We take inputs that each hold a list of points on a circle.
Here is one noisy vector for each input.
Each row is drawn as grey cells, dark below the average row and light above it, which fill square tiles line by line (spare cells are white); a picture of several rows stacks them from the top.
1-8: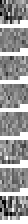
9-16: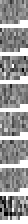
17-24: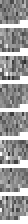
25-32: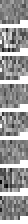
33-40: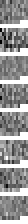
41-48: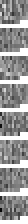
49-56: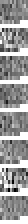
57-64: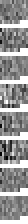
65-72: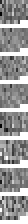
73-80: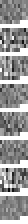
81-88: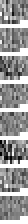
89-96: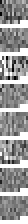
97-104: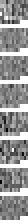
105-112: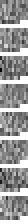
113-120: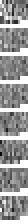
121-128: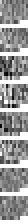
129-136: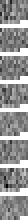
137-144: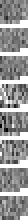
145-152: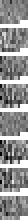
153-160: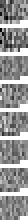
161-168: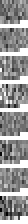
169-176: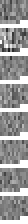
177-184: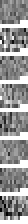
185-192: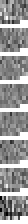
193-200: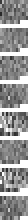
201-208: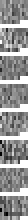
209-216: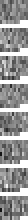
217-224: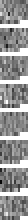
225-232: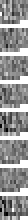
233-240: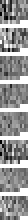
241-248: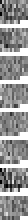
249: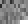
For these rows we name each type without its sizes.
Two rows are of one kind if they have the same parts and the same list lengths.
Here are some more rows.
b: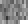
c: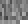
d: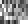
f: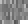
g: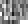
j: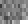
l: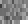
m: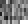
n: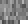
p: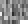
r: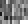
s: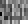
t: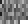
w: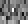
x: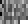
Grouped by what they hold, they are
b, c, d, f, j, l, m, r, s
g, n, p, t, x
w

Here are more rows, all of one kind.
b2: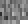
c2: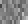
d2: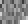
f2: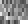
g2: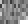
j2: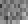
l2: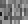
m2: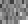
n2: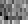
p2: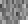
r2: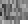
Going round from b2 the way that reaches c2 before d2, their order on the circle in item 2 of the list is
b2, j2, p2, n2, r2, c2, l2, d2, f2, m2, g2.
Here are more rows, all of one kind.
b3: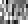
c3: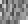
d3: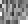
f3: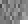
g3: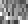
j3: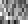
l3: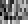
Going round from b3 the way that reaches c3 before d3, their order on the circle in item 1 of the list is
b3, l3, c3, d3, f3, j3, g3.
